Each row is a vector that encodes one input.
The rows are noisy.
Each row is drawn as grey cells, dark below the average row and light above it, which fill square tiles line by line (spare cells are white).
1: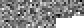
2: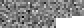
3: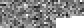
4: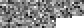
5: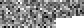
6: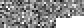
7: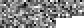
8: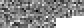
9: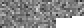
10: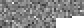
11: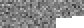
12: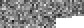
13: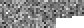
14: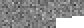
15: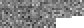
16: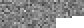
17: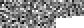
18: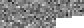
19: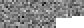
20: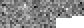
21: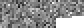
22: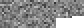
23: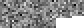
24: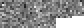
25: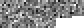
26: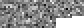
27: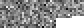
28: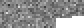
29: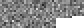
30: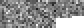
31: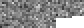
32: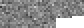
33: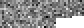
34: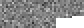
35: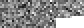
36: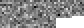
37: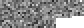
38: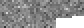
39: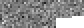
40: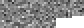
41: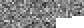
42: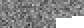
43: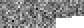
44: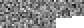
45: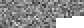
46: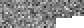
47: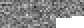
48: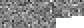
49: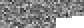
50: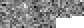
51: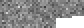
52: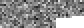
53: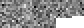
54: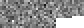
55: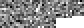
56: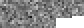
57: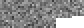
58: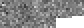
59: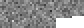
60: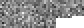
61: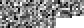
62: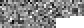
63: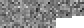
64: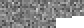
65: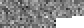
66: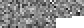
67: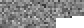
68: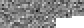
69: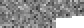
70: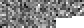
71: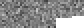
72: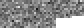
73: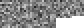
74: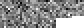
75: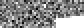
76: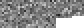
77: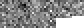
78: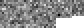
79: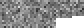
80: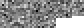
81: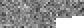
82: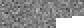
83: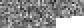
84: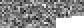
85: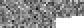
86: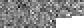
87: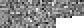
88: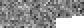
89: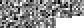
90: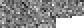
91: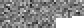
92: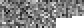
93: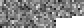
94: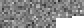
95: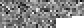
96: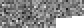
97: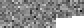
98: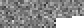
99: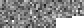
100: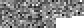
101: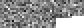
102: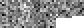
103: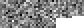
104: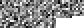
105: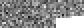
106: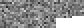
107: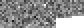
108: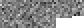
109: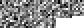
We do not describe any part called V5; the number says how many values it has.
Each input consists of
a list of up to two items, each a point on a 4-point line, a true/false value and a value of V5.
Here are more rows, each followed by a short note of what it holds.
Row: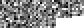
the empty list
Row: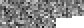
a list of two items
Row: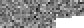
a list of one item
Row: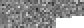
a list of one item
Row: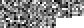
the empty list
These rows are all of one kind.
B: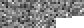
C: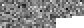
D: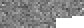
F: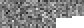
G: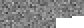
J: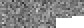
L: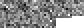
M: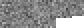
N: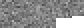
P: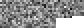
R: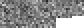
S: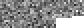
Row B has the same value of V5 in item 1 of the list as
F, G and M.
